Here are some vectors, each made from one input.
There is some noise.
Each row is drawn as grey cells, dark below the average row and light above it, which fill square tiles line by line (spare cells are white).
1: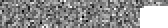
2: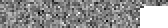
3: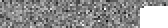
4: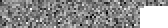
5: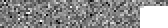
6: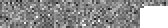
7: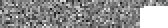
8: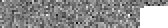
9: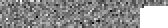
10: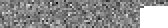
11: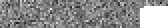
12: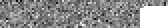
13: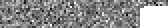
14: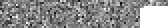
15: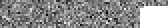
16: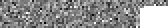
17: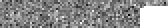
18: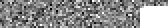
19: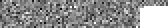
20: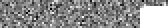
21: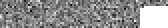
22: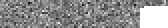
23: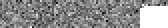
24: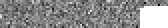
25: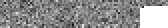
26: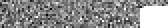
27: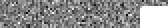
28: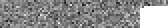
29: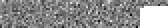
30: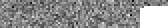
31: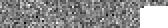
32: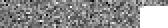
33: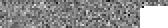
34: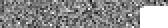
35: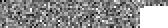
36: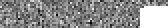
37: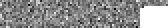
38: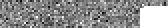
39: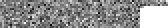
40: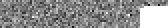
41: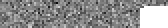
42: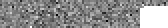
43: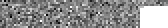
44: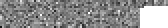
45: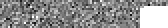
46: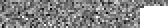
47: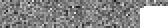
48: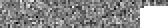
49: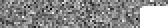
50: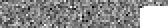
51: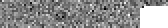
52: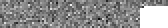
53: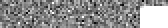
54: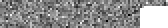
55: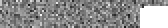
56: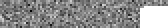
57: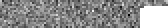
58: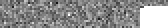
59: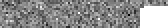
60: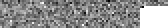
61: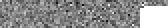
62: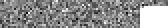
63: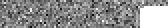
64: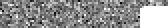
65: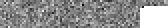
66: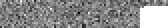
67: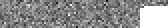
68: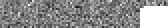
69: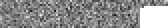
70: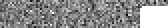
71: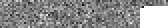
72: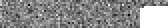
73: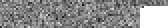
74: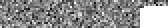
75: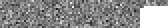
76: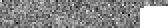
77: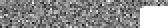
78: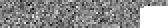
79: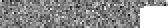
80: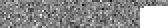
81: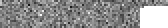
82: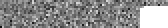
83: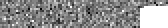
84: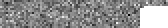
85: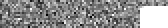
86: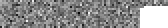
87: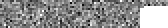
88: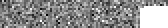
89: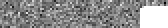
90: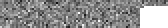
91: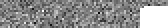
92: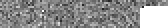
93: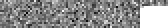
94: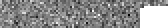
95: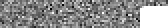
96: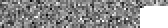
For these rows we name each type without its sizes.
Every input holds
either a node of a tree, or four true/false values.
